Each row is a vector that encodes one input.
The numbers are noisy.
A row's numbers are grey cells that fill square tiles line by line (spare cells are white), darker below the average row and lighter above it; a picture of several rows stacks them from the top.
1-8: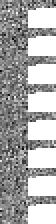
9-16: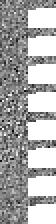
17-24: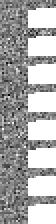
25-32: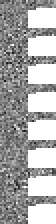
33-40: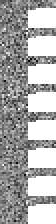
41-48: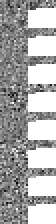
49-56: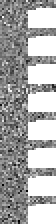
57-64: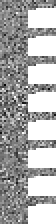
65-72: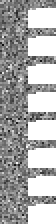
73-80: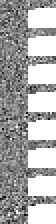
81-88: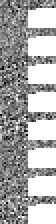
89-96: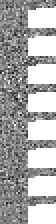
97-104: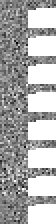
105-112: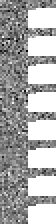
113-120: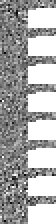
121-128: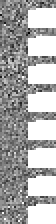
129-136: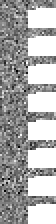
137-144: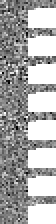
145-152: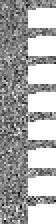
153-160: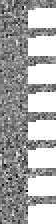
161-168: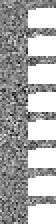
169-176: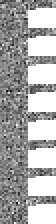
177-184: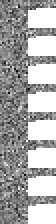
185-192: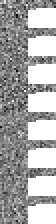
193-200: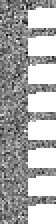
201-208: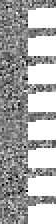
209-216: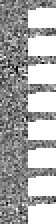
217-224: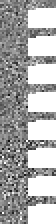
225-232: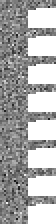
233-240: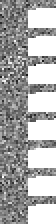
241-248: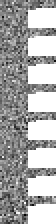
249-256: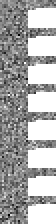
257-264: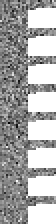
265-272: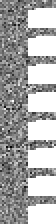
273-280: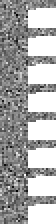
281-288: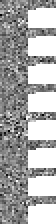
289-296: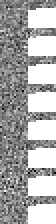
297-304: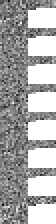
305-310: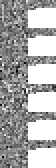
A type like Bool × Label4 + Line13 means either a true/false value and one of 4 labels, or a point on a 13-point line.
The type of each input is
Bool × (Label5 + Line13) + Tree8.
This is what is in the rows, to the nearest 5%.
About 20% of them hold a node of an 8-node tree. The rest hold a true/false value, together with either one of 5 labels, or a point on a 13-point line.
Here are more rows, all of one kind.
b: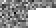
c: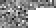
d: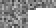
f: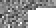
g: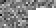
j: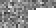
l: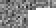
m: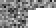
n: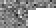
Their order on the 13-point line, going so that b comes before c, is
n, j, l, m, d, b, c, f, g.
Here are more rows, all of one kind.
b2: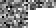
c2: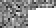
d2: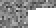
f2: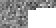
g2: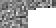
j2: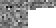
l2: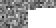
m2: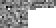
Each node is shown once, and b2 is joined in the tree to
d2, f2 and j2.
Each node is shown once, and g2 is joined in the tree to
f2.
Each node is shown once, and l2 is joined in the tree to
d2.
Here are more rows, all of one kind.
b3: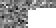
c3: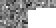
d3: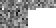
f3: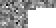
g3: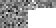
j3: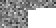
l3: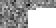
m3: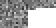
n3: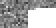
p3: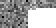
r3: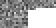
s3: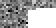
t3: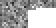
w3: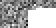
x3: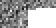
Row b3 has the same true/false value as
g3, n3, p3 and s3.
